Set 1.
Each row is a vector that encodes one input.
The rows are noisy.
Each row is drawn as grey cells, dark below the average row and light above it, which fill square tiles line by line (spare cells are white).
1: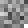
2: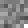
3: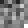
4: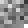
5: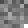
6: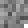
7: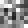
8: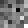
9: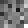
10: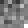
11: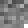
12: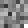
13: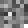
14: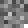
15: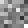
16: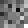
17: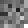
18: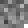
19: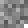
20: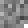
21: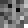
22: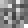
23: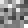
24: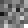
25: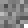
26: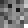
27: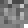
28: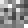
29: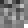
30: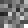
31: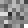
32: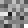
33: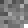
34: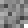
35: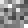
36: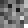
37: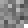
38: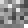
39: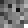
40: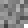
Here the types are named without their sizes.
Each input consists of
a point on a line.
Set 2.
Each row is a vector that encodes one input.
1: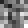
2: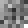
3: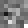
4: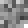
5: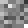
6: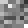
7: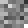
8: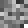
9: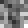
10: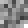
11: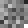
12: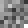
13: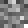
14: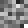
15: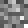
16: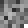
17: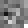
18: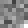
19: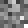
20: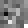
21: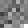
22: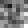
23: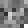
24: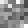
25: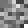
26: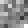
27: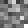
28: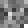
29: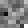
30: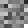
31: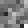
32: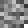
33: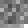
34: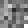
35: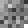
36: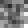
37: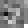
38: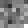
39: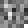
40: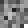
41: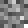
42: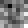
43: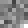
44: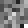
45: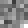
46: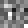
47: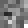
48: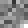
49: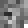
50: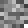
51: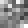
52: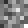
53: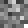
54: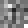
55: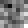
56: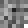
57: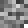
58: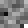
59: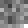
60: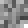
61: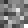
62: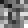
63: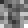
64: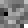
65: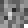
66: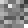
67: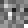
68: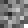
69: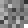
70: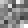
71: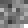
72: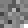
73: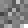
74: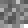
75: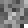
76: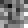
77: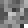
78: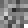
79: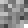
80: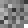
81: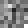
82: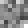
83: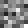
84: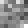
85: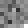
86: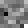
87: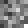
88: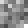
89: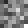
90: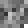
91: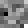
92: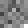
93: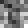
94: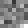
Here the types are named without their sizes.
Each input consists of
a point on a line.
